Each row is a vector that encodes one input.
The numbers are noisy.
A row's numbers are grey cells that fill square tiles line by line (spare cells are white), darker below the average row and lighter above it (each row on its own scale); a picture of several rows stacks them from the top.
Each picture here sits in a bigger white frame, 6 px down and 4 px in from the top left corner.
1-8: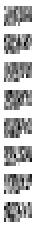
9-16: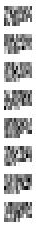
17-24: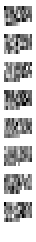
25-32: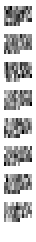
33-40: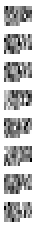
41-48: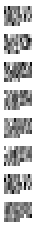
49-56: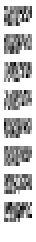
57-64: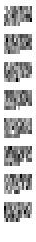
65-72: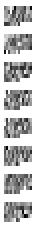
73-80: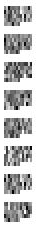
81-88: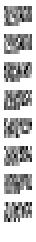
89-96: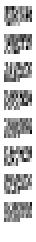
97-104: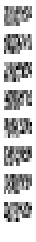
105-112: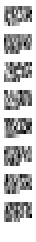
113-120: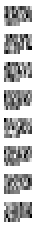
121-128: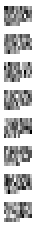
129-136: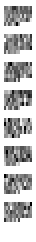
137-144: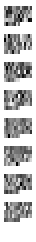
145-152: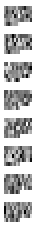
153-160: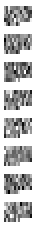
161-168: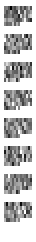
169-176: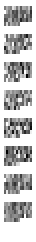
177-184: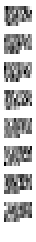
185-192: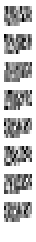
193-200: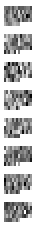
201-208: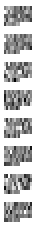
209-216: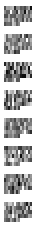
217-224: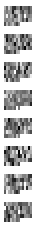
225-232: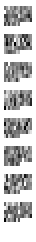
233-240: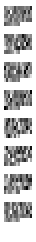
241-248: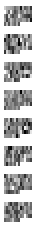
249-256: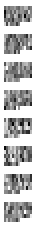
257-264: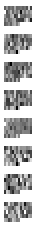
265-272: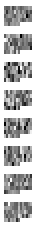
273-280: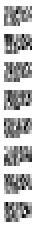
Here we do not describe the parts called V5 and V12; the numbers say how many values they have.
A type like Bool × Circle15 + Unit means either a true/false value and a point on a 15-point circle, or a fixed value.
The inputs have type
Bool × Label9 × V12 + V5.
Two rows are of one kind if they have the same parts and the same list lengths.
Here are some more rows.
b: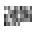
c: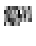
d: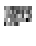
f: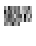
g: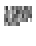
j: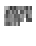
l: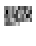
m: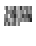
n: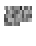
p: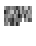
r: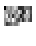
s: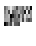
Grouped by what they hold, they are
b, d, g, j, l, m, n, r, s
c, f, p

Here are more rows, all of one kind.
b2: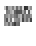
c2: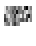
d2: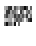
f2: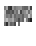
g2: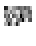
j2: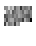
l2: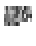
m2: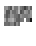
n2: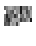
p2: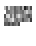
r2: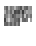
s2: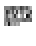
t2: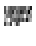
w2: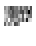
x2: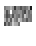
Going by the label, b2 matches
c2, l2, p2 and r2.
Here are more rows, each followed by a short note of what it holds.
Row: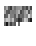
one of 9 labels, a true/false value and a value of V12
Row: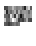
one of 9 labels, a true/false value and a value of V12
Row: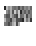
one of 9 labels, a true/false value and a value of V12
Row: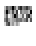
one of 9 labels, a true/false value and a value of V12
